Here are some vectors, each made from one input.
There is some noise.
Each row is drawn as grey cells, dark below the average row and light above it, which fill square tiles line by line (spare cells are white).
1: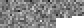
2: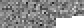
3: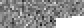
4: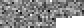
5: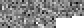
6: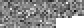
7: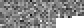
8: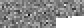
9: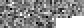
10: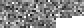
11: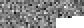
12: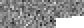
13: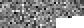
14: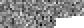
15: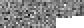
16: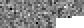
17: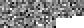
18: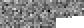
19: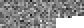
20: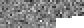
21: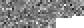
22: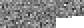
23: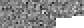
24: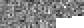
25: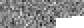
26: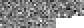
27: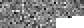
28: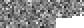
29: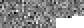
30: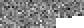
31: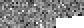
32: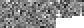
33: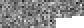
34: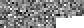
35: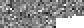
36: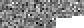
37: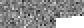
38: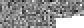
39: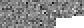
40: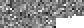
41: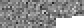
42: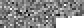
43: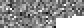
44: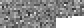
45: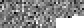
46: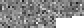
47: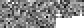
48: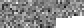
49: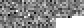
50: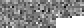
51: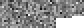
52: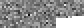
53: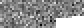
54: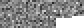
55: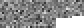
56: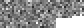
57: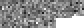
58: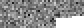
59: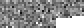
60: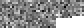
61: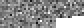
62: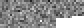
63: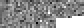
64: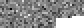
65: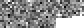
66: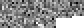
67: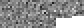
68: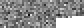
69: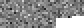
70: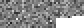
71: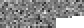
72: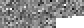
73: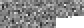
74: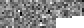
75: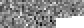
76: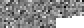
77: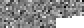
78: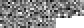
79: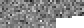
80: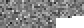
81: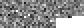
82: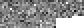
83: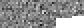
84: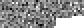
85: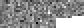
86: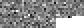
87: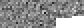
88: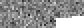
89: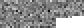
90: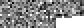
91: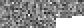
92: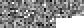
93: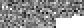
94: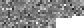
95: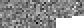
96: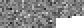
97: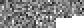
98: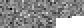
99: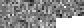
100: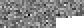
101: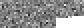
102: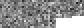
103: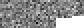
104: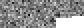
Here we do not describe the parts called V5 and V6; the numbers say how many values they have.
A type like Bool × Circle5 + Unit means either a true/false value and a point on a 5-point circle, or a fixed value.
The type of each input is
(Bool × Line3 × Line3 × V5 + Label4) × V6.
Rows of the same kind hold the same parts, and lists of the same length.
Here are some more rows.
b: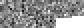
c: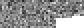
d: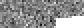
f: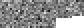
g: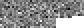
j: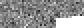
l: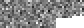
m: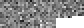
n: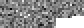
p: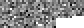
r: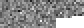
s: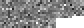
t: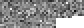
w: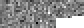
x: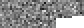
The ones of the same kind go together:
b, d, f, j, n, r, w, x
c, g, l, m, p, s, t

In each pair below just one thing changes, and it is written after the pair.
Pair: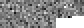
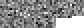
the place on one of the two 3-point lines
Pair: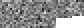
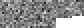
the value of V5
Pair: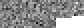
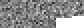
the place on one of the two 3-point lines
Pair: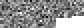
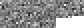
the value of V6
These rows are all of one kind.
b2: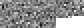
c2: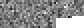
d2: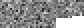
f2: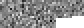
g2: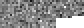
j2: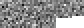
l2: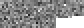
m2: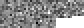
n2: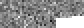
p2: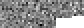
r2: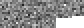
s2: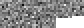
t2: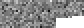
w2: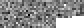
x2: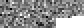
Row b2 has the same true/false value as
n2, p2, t2 and x2.
